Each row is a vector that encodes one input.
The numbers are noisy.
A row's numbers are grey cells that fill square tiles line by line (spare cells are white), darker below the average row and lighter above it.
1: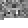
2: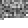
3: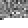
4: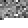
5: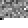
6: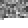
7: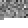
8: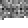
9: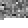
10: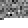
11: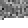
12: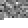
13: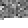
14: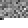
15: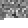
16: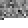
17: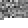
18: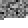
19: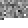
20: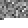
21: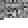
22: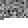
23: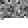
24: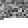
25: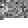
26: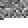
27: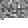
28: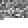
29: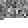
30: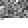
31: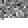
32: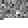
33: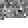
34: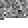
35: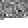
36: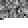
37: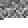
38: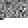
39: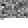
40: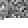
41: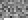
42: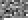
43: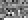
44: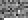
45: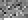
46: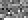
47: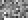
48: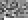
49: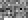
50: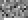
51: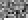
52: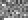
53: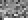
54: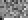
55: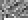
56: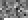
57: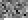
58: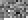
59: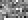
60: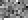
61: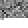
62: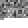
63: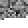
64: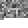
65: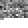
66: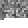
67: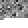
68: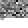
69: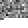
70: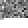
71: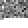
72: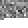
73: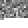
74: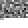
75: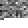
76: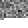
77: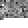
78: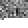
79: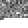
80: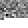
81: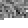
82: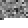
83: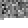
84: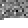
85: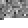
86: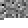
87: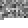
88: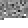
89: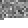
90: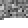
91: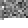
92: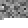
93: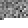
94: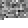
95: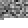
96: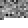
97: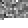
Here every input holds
a point on a 6-point line and a point on a 13-point line, together with either a fixed value, or a node of an 11-node tree.
